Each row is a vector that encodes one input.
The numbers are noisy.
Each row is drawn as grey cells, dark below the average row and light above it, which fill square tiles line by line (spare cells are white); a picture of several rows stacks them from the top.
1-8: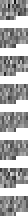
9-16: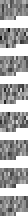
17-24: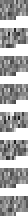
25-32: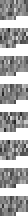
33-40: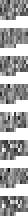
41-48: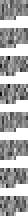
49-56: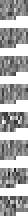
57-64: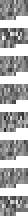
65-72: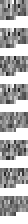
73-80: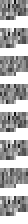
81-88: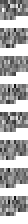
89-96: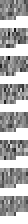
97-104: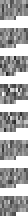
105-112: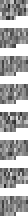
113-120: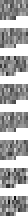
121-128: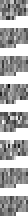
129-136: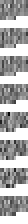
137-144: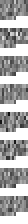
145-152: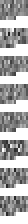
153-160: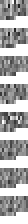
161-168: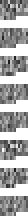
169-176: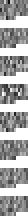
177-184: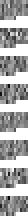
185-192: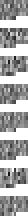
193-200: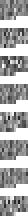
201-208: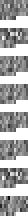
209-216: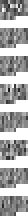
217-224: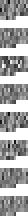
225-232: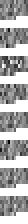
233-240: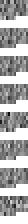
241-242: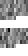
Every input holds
either a point on an 8-point line, or a point on a 13-point line, or three true/false values.
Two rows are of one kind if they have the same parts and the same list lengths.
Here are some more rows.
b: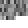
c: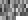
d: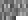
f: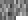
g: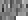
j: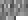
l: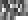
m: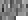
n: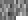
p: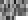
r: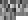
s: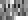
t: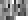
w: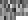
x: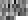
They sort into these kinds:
b, c, p, s, t, x
d, f, g, j, m, n
l, r, w

